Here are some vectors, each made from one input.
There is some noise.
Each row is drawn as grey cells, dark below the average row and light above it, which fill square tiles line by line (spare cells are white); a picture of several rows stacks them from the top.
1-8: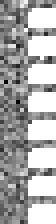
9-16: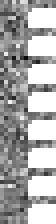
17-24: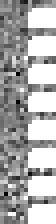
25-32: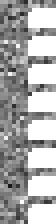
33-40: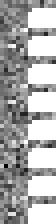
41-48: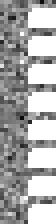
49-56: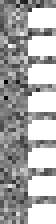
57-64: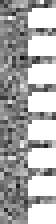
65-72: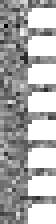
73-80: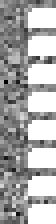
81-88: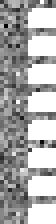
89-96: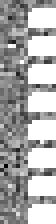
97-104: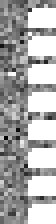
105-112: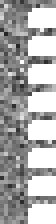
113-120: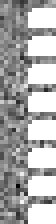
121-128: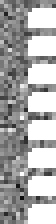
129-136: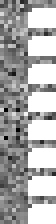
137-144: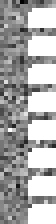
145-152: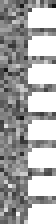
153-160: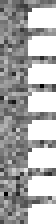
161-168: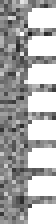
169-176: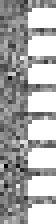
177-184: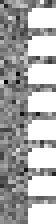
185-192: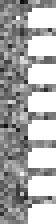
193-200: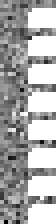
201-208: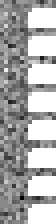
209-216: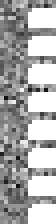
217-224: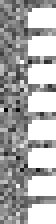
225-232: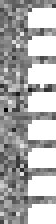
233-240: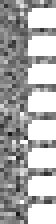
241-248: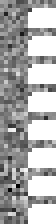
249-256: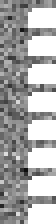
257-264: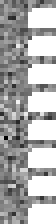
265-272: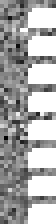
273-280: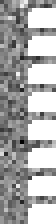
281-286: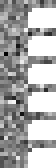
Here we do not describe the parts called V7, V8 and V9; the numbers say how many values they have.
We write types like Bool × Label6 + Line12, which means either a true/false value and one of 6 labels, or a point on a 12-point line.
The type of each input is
Bool × Line4 × (Line5 + V7 × V9) × V8.
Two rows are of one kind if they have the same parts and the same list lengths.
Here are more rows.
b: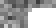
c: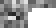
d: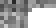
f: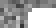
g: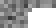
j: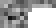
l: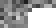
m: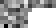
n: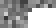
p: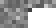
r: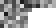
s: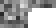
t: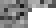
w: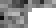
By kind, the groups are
b, d, f, g, j, l, n, p, r, t, w
c, m, s

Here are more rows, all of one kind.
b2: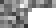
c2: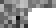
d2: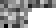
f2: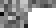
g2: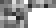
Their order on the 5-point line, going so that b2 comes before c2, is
g2, f2, b2, c2, d2.
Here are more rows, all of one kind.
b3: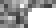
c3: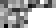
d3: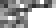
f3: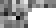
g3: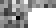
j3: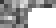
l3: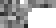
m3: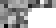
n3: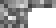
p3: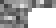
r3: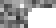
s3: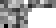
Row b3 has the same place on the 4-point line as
m3 and r3.
